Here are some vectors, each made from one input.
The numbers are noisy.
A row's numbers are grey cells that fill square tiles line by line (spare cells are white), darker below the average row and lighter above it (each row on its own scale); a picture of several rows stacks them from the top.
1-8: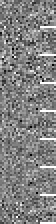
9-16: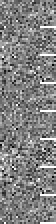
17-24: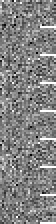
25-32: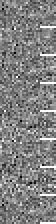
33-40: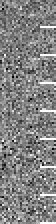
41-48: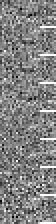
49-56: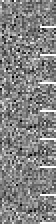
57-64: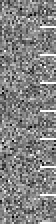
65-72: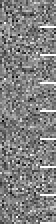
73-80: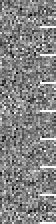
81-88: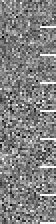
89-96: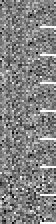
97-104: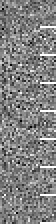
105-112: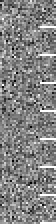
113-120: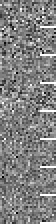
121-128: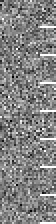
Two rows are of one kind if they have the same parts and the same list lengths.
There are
2 kinds of row.
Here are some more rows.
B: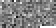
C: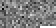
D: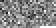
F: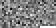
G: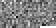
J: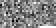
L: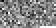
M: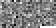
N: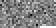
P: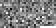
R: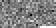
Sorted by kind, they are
B, C, F, G, M, P
D, J, L, N, R

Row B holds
a point on an 8-point line.
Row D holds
a node of a 9-node tree.
